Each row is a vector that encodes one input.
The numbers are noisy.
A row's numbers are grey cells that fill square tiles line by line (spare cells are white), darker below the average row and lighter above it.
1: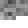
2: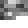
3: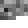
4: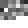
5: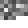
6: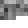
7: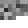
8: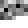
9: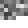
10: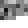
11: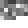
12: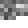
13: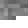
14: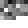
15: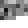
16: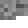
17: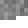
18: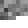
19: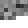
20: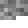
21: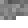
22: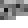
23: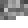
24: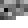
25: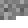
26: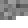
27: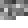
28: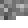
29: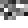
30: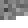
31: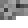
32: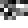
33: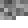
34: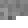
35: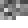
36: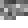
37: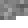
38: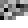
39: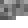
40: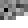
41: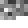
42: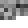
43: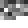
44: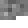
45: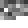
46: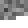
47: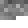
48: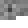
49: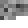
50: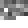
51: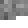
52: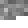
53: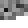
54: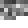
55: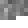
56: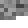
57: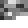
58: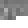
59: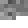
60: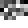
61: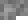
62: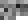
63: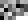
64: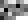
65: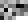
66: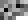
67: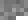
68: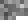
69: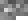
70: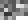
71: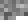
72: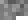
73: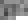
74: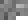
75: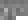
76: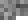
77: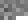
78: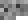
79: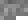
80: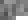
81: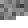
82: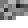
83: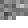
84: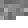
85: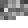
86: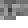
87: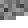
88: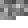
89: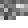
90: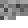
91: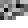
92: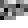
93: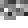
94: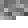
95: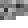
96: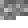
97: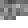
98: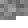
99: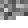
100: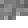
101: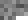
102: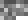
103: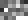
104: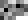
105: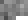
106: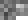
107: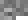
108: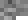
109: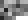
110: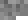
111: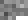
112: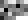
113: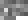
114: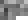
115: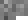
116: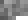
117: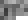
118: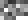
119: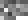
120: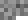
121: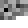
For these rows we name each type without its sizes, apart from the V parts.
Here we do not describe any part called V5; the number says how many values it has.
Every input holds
a list of items, each a point on a line and a value of V5.
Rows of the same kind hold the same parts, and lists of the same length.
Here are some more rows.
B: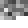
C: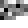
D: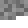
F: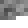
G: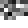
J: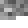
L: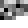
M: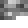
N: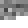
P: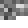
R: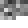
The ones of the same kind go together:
B, D, J, N, R
C, F, G, L, P
M

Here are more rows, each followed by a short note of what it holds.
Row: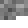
a list of one item
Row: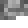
the empty list
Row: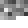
a list of two items
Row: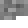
a list of two items
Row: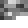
the empty list
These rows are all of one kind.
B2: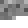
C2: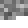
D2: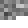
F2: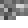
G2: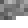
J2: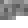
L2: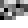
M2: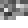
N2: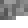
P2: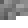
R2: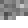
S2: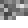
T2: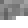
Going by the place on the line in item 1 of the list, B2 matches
C2, J2, M2 and T2.
